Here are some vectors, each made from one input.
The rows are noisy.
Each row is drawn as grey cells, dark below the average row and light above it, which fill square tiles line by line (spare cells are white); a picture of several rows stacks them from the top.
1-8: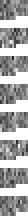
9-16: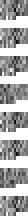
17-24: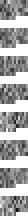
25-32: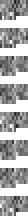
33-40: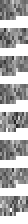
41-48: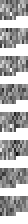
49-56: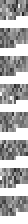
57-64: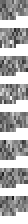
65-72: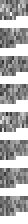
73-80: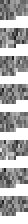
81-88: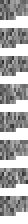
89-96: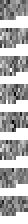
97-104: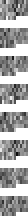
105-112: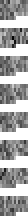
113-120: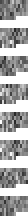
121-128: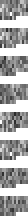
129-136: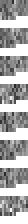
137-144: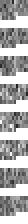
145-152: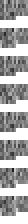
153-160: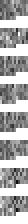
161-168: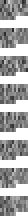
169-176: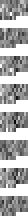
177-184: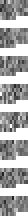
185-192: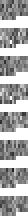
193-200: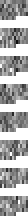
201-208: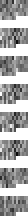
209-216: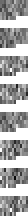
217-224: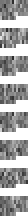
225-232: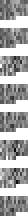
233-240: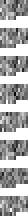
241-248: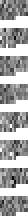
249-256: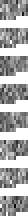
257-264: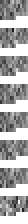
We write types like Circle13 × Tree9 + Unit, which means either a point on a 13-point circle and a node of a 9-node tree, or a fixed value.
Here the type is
Bool × Line9 + List3(Line6).
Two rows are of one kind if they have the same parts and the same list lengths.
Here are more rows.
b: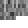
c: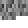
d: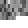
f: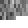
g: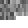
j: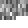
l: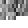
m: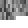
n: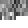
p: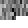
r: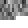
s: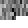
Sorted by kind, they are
b, c
d, f, r
g, m
j, l, n
p, s

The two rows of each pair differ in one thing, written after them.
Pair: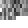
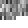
the place on the 9-point line
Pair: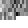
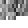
the true/false value
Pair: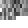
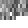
the place on the 9-point line
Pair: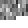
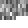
the true/false value
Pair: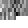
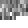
the place on the 9-point line
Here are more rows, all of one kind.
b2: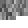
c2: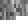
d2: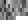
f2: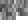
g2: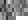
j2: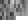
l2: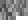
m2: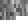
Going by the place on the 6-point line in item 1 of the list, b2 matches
f2 and l2.
